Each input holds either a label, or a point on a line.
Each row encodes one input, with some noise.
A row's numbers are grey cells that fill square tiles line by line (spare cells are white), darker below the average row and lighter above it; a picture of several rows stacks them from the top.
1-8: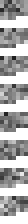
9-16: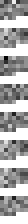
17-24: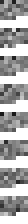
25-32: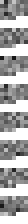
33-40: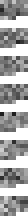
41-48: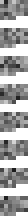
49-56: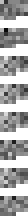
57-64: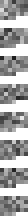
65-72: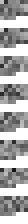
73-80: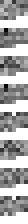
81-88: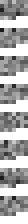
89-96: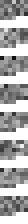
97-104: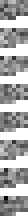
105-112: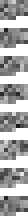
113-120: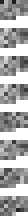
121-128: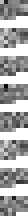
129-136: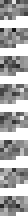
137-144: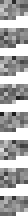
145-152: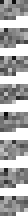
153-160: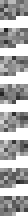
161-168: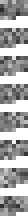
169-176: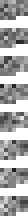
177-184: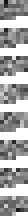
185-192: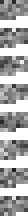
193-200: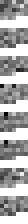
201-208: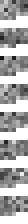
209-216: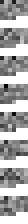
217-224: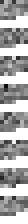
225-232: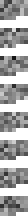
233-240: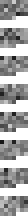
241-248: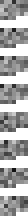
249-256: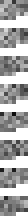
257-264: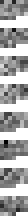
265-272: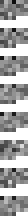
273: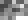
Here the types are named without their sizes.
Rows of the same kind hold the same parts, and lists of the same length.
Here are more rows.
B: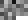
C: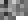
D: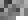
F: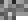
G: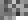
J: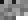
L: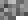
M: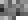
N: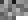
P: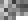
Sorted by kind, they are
B, F, J, N, P
C, D, G, L, M

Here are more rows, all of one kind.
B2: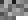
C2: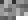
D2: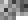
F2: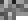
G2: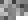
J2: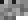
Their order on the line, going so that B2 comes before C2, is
F2, B2, J2, C2, G2, D2.
